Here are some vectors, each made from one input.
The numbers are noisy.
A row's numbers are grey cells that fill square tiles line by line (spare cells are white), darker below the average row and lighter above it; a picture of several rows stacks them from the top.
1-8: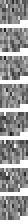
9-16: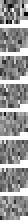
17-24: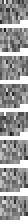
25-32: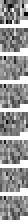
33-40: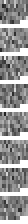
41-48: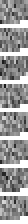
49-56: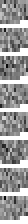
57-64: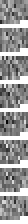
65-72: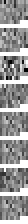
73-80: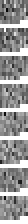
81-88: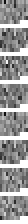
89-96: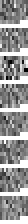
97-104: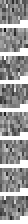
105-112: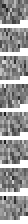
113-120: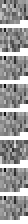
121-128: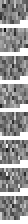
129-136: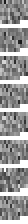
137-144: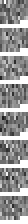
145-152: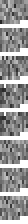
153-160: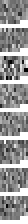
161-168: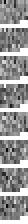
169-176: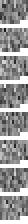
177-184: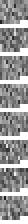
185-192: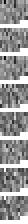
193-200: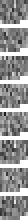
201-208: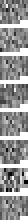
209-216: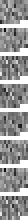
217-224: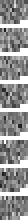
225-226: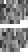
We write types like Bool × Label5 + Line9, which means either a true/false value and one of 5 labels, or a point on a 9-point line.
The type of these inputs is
List2(Circle6).
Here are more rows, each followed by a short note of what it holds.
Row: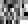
the empty list
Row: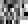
the empty list
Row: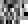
the empty list
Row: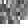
a list of two items
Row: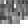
a list of two items
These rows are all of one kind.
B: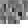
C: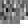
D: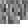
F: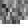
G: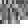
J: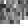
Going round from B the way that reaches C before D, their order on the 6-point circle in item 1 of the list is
B, F, C, J, G, D.
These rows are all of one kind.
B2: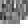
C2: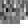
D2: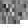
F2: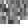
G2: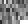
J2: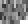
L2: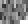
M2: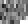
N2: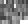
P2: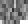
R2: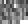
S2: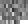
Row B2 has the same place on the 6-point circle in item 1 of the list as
C2, J2, L2 and M2.
